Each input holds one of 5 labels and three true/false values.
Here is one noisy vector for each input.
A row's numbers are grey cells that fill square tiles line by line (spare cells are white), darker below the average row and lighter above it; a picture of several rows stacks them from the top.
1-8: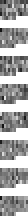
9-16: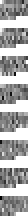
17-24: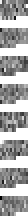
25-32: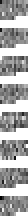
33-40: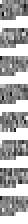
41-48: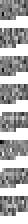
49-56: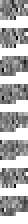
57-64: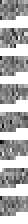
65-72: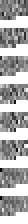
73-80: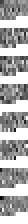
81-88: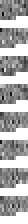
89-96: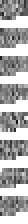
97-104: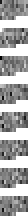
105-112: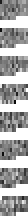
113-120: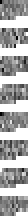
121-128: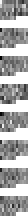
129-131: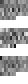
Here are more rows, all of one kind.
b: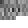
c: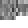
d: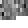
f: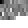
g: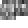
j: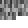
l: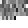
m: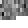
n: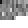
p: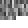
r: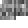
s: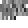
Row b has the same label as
c, f and n.
